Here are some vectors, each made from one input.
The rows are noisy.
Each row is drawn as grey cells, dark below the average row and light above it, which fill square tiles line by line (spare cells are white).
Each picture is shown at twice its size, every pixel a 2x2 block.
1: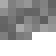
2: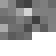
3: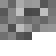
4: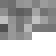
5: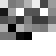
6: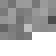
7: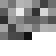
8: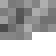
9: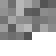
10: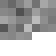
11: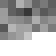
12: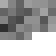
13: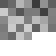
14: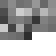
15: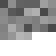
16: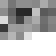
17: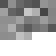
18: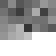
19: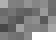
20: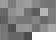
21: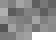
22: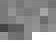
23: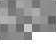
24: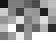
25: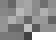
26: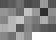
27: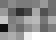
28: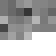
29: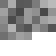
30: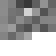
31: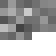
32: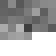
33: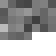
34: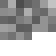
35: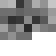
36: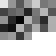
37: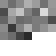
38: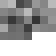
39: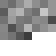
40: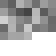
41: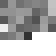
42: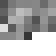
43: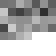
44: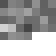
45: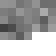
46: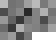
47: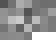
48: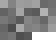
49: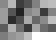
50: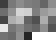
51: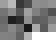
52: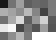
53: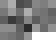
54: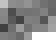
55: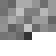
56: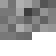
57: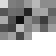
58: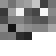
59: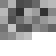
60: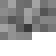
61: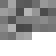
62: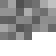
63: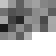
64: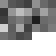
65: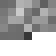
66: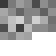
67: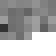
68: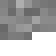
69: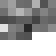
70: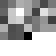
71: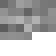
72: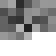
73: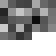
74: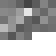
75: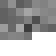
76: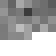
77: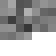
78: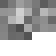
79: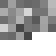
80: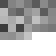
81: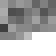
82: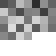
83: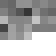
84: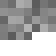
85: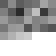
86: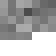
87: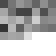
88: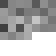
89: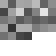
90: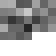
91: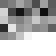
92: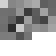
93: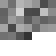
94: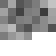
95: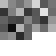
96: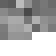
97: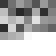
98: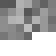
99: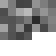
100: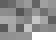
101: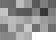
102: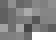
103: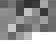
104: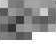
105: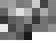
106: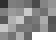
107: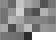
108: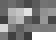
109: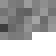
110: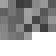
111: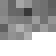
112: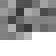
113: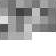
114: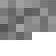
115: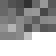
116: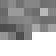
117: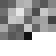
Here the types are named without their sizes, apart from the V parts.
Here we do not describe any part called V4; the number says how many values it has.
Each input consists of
a point on a line, together with either a node of a tree, or a value of V4.
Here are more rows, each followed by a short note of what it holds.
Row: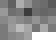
a point on a line and a node of a tree
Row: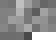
a point on a line and a node of a tree
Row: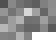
a point on a line and a value of V4
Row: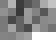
a point on a line and a value of V4
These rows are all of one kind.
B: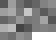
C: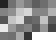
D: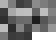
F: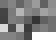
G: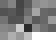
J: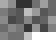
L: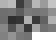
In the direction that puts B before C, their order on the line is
B, D, J, C, L, F, G.
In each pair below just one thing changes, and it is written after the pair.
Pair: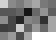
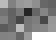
the node of the tree
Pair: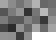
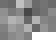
the node of the tree
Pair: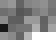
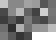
the node of the tree
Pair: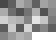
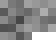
the place on the line
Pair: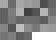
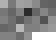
the place on the line
